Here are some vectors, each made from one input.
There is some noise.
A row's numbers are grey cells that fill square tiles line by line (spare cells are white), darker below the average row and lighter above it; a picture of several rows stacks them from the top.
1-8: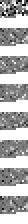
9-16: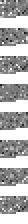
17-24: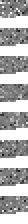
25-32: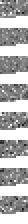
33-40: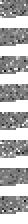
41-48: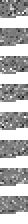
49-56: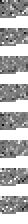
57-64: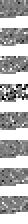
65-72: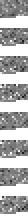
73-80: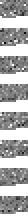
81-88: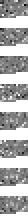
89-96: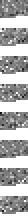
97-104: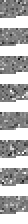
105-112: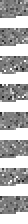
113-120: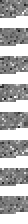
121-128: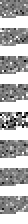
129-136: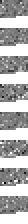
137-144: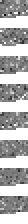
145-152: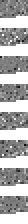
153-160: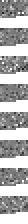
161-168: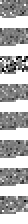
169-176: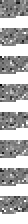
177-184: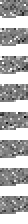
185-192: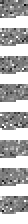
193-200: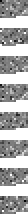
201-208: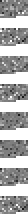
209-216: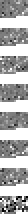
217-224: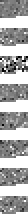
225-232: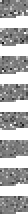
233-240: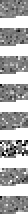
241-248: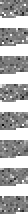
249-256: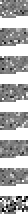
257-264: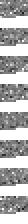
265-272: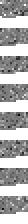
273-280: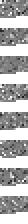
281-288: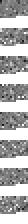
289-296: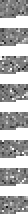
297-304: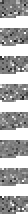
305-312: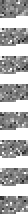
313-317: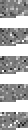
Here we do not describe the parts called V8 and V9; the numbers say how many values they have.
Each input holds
either a fixed value, or one of 11 labels, a true/false value, a value of V8 and a value of V9.
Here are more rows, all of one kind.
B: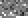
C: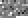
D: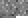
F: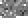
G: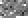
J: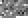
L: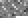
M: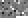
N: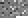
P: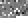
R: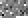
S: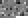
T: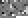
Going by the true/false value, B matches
P, S and T.
